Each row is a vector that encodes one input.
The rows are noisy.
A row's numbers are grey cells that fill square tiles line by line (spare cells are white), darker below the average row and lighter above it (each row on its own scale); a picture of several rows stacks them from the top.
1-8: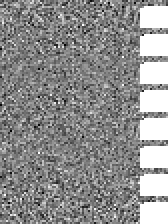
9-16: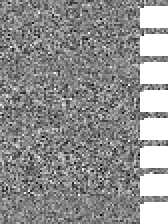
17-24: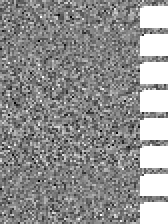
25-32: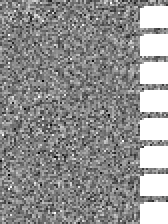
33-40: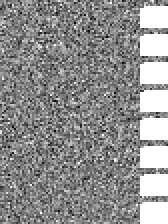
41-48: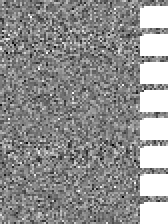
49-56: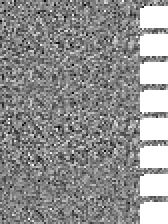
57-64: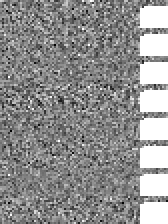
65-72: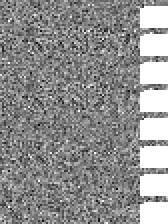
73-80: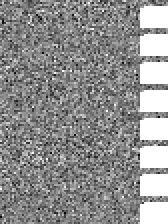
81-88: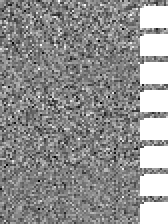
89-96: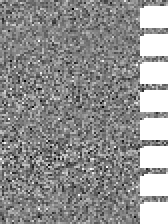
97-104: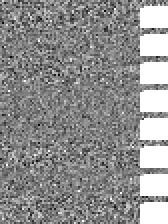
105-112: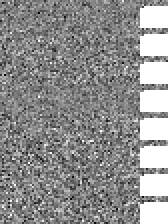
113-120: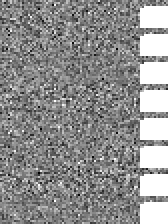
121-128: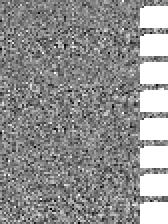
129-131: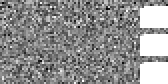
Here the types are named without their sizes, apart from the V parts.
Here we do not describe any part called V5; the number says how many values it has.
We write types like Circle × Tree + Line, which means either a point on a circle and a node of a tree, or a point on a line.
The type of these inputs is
List(Line) × V5.
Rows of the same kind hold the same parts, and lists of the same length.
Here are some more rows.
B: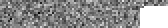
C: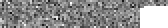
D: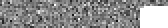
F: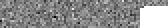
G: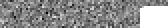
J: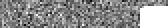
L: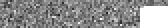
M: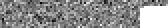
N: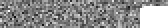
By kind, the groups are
B, F
C, G, J, L, N
D, M

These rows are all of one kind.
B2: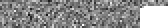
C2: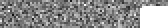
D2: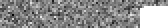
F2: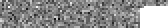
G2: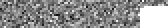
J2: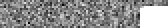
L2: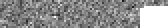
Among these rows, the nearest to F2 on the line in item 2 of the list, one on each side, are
D2 and G2.
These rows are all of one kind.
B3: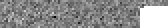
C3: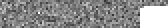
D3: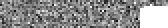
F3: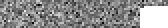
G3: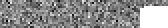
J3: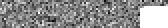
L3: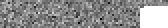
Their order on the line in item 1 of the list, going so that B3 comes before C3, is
G3, B3, F3, L3, D3, C3, J3.
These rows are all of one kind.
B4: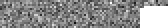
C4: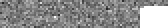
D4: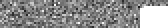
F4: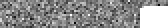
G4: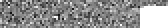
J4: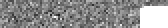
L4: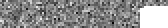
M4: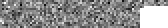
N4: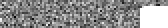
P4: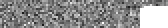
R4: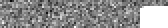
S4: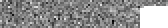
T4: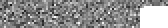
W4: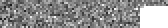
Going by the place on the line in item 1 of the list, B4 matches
F4, N4, P4 and R4.
